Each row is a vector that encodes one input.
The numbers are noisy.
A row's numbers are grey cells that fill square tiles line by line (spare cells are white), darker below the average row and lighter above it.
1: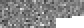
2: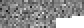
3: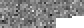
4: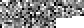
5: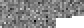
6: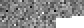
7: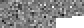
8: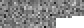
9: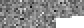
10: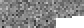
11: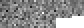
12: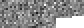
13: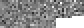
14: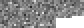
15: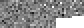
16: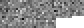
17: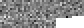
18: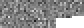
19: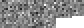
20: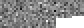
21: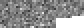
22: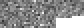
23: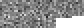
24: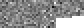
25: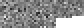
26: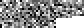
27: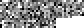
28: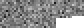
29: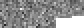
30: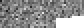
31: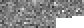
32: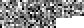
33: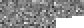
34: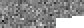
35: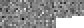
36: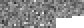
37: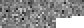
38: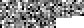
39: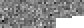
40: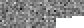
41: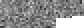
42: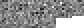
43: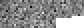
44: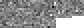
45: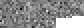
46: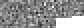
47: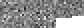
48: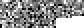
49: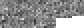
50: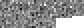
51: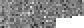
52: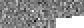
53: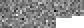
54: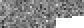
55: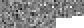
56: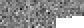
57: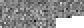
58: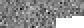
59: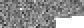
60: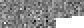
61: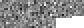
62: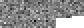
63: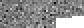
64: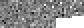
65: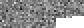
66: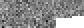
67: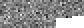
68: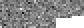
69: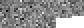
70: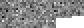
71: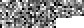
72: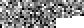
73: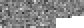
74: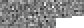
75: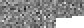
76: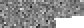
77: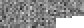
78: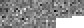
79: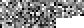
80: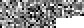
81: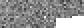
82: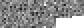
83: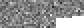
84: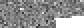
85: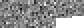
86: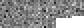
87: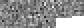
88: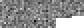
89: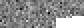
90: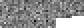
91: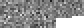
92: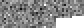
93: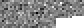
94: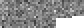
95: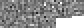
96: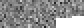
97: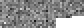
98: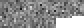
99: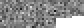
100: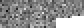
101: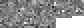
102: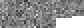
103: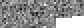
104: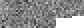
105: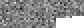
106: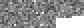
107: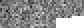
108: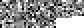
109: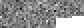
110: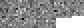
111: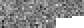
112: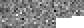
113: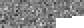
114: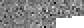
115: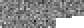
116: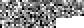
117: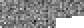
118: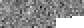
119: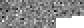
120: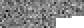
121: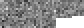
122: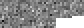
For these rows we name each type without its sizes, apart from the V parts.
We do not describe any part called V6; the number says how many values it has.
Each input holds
a true/false value and a value of V6, together with either a point on a line, or a node of a tree.
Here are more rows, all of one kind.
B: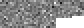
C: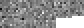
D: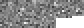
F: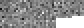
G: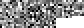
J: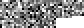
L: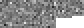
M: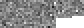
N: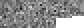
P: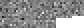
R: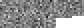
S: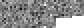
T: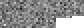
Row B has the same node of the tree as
S and T.
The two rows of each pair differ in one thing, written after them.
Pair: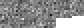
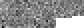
the place on the line
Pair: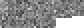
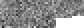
the place on the line
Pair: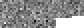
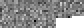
the place on the line
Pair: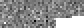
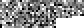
the true/false value
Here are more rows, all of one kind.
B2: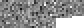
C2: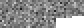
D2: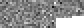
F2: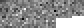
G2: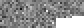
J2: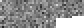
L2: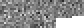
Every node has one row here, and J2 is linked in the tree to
F2.
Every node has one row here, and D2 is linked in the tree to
C2.
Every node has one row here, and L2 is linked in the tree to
C2, F2 and G2.
